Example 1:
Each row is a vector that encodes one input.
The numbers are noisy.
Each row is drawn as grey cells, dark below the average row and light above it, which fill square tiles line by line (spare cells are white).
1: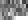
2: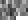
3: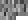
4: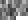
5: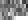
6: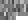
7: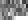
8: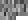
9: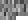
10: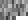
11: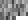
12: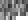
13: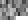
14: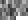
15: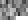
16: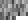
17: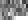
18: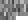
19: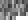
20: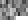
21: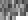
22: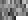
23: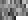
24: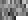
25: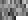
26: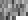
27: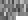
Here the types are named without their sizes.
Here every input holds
three true/false values.
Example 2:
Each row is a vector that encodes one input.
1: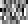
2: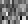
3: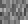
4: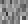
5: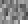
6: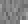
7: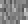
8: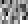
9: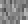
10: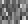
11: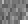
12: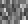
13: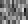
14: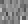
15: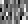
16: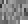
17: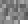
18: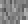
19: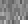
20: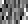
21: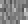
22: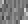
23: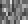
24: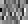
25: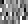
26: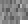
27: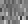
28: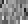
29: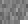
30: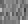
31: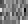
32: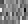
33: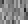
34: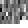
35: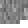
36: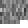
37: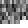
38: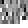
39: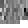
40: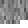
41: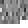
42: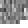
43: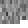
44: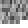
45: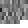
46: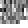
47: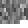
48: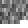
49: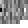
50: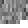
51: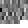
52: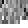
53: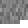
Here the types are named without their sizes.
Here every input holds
a label.
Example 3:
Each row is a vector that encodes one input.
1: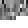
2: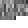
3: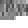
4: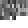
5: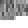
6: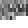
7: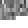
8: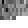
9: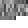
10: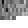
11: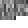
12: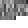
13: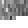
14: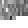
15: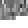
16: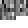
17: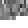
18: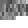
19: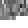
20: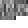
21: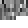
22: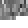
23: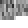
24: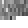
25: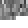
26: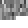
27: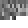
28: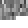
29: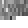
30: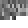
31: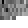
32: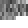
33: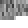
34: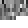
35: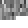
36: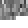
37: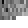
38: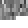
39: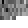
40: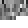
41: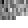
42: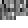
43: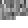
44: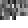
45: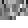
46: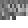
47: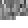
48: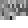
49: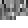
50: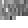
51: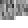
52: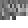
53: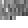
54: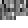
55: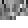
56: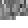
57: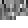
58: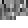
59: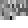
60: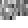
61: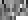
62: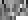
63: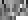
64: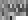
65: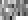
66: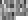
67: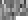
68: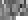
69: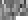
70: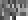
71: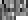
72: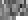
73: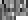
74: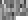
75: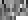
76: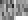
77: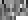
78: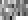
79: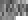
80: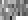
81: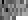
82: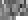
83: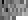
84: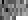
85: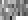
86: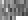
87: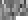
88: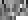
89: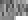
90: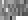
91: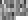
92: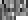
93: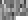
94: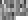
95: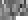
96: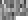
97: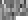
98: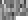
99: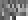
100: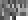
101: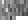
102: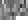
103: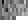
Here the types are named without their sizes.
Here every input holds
three true/false values.
